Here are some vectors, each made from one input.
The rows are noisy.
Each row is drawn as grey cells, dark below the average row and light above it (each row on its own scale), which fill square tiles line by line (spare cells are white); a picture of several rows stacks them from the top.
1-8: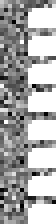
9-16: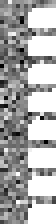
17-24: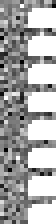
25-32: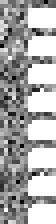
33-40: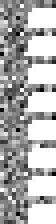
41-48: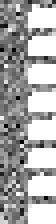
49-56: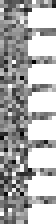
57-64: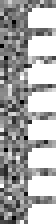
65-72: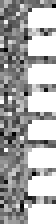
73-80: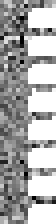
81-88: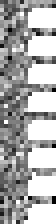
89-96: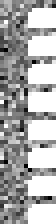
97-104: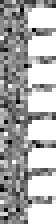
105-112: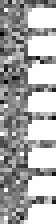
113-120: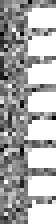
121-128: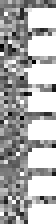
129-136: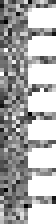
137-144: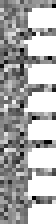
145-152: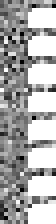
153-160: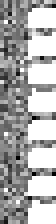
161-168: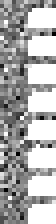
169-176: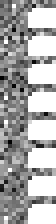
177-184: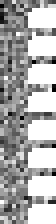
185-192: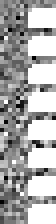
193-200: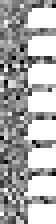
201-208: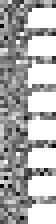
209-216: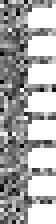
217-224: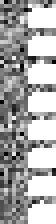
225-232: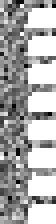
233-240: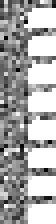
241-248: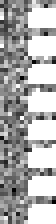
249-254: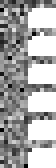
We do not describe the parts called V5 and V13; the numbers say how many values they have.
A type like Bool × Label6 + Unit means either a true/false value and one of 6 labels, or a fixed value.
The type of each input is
Bool × V5 + (Tree10 + Unit) × V13.
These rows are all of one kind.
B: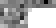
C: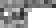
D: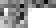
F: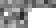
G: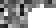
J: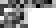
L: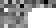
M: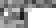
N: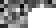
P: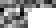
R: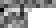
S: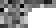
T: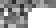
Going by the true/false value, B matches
D, J, L and S.
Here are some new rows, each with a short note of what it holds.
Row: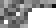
a value of V13
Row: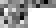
a true/false value and a value of V5
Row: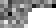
a value of V13
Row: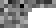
a true/false value and a value of V5
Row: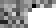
a node of a 10-node tree and a value of V13
